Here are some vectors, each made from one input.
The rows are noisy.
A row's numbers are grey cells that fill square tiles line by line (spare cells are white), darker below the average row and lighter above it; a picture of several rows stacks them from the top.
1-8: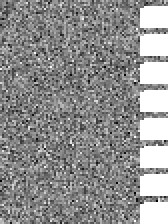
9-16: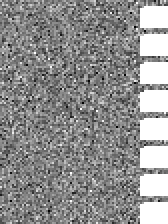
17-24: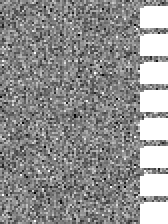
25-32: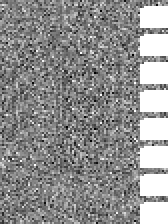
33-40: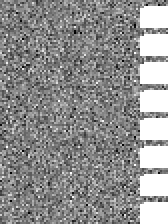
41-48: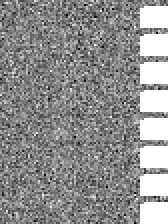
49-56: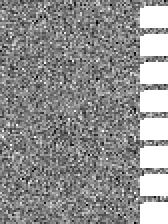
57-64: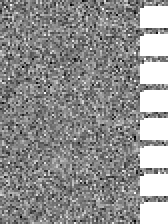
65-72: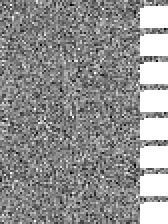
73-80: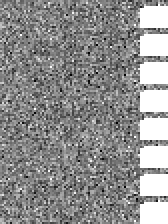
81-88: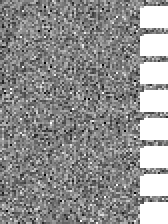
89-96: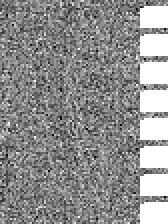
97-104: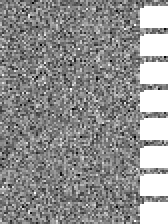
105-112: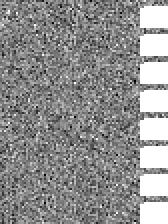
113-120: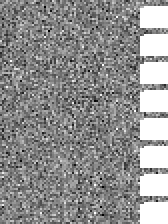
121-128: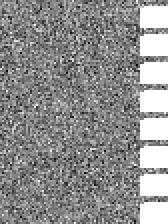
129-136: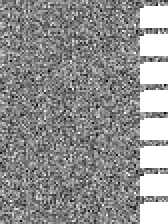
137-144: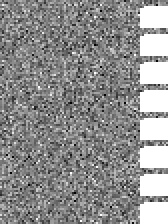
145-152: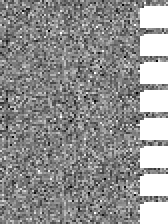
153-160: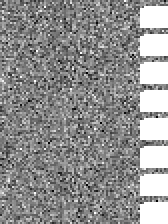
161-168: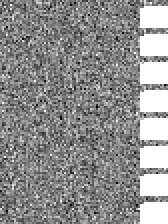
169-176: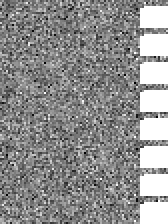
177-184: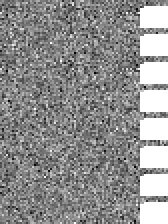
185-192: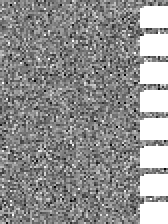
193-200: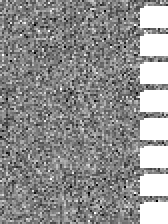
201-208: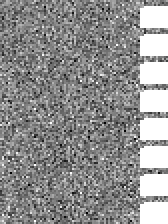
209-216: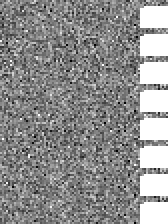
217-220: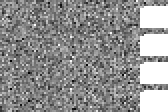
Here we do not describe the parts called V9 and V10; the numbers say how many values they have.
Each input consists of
a value of V9, together with either one of 6 labels and a value of V10, or a node of an 11-node tree.
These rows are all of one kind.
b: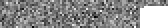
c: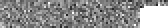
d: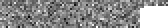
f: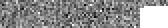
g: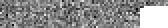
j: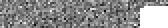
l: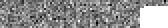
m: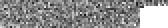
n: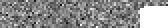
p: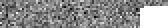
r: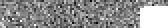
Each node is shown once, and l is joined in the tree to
b.
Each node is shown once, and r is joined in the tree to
c and d.
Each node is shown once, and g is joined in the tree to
f.
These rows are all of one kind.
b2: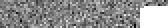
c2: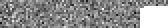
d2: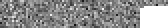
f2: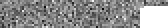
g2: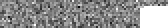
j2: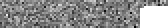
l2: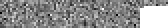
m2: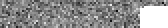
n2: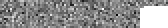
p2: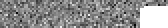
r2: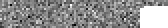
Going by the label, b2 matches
g2, j2, l2 and p2.
